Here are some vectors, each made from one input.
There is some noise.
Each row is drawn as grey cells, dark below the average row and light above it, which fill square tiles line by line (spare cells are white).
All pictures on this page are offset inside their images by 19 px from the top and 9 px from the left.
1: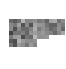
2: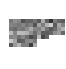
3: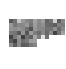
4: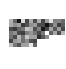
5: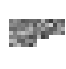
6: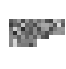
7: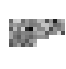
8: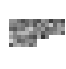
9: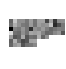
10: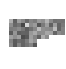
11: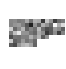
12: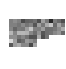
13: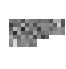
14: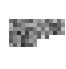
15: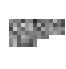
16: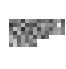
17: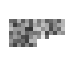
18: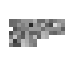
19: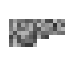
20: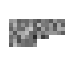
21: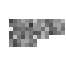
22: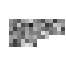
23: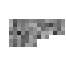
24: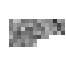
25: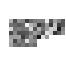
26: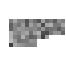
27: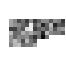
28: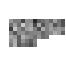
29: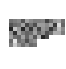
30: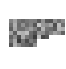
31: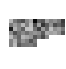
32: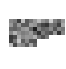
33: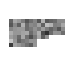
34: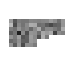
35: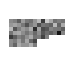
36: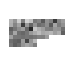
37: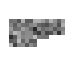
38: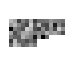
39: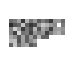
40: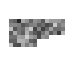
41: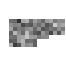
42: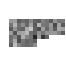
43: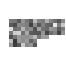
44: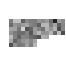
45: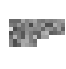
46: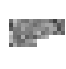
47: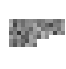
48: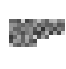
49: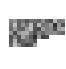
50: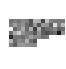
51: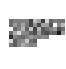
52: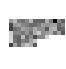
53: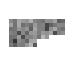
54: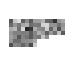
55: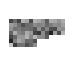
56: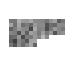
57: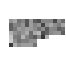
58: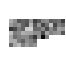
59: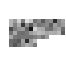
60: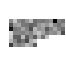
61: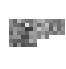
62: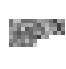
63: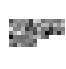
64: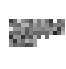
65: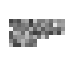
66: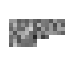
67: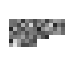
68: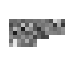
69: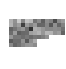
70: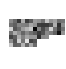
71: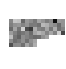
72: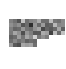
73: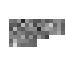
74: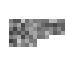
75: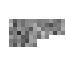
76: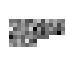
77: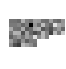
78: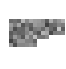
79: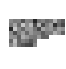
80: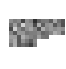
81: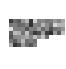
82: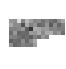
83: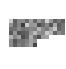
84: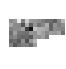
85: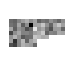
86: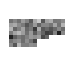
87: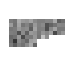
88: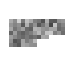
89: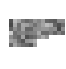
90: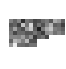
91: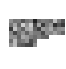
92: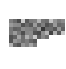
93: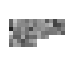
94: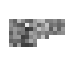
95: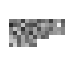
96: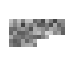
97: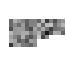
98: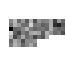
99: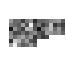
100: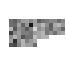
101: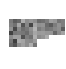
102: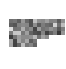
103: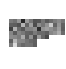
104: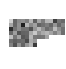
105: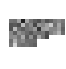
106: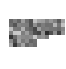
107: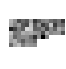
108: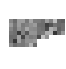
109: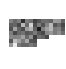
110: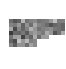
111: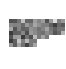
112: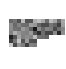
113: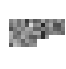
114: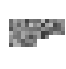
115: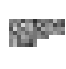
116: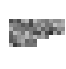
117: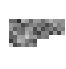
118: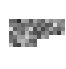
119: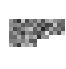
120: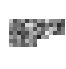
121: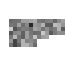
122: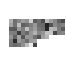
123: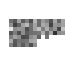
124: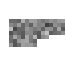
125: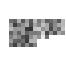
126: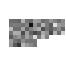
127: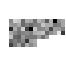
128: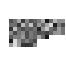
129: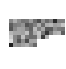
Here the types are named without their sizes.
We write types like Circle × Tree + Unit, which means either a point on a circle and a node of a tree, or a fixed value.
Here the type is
Line.
